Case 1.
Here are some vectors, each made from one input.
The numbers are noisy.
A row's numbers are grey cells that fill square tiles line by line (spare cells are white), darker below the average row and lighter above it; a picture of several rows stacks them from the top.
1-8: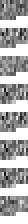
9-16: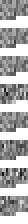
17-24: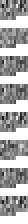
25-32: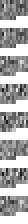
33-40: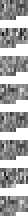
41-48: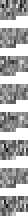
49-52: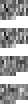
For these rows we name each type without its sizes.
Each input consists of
a point on a line.
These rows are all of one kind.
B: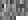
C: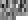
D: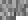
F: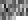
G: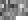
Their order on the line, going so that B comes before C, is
F, G, D, B, C.
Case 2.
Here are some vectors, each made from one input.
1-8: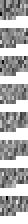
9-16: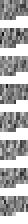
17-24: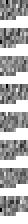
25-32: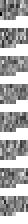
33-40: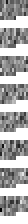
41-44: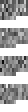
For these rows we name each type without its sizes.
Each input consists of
a point on each of two lines.
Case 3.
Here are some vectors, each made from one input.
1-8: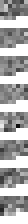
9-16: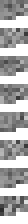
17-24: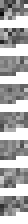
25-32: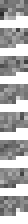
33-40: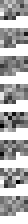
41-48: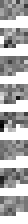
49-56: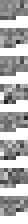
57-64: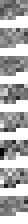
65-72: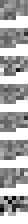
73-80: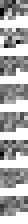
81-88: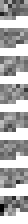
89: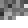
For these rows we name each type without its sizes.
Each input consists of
either a point on a circle, or a fixed value.
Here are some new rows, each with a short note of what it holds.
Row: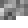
a point on a circle
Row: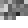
a fixed value
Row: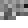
a point on a circle
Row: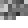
a fixed value
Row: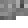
a point on a circle
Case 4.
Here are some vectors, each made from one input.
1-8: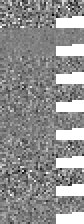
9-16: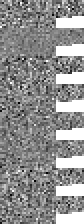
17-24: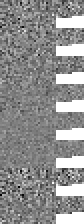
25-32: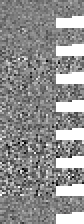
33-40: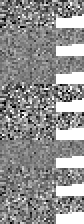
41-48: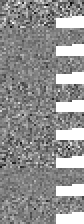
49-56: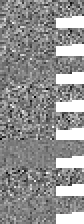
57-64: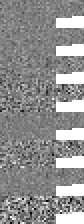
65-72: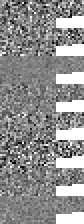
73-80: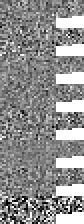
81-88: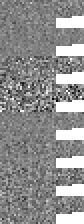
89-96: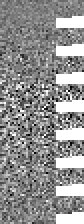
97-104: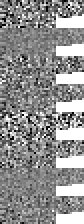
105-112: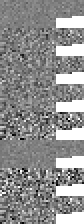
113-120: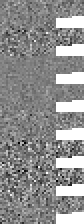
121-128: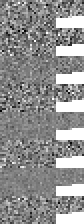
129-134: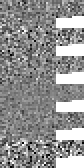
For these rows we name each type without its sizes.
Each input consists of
either a fixed value, or a node of a tree.
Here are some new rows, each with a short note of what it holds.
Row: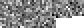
a fixed value
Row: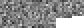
a fixed value
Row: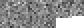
a node of a tree
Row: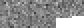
a node of a tree
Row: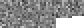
a node of a tree
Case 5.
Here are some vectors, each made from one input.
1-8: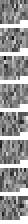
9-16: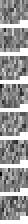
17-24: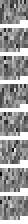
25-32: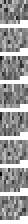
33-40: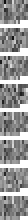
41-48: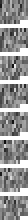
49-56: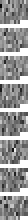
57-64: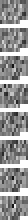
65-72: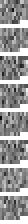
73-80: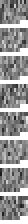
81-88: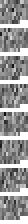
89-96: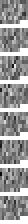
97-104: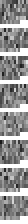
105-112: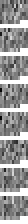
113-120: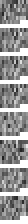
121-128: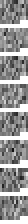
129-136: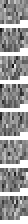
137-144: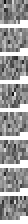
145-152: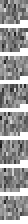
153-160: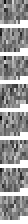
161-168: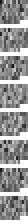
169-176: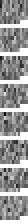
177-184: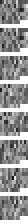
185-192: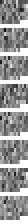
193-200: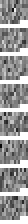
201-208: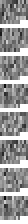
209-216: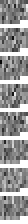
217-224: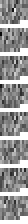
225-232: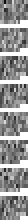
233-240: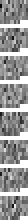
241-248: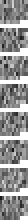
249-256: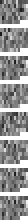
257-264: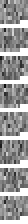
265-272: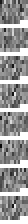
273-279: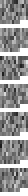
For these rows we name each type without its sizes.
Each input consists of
a point on a circle.
